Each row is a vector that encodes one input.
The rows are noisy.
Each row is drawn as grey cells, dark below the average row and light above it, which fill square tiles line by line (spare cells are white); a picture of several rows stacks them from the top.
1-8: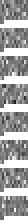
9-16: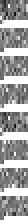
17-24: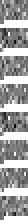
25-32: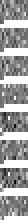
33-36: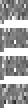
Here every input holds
one of 5 labels.
